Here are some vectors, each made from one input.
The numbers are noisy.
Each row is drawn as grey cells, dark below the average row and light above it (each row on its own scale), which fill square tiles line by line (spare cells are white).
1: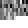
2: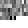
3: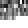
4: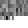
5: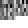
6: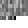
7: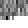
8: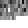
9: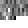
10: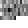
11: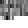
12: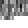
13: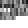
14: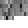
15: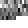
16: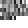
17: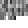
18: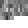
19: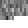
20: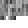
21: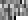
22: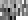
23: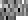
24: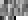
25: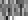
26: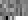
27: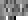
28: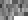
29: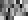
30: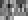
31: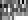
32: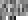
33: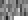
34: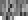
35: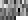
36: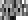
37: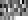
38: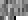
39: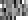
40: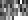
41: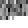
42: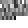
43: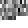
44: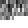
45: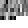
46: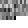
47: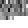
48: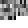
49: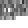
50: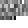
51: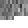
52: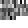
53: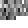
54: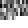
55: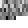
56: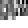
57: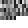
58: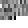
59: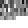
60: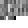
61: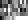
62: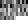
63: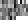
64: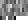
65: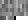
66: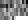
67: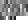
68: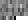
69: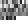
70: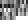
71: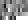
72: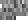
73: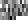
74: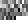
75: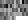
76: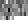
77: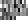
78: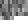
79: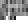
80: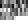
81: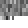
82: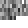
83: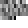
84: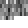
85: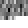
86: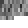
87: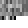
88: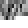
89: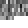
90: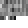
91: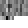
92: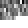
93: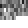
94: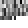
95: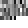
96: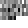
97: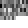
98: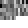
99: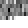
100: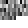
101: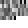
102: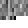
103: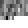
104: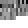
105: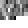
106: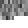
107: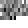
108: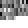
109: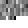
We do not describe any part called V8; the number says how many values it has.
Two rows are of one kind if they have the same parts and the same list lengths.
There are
2 kinds of row.
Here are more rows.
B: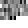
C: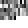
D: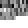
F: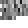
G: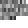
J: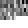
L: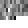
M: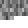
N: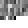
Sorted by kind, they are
B, C, F, G, M
D, J, L, N

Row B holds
a true/false value and a value of V8.
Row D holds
a point on a 7-point line and a true/false value.
